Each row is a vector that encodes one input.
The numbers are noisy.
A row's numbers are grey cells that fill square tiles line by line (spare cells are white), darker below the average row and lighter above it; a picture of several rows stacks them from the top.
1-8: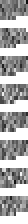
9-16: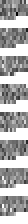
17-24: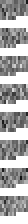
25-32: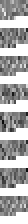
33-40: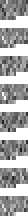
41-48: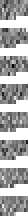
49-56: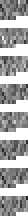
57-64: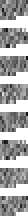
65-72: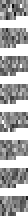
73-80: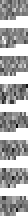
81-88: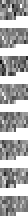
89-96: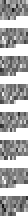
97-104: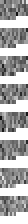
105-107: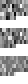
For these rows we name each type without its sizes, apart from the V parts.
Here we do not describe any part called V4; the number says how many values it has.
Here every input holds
either a point on a circle, or two values of V4, or a list of points on a line.
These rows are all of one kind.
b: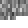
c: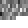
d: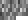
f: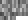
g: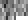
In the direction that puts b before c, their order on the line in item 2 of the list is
b, f, c, g, d.
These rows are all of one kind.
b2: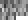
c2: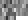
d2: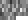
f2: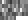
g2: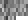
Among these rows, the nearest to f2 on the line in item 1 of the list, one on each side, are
c2 and d2.
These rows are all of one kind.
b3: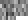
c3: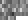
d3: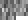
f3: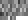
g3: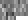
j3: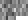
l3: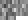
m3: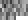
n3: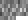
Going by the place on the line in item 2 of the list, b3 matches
d3, f3 and g3.
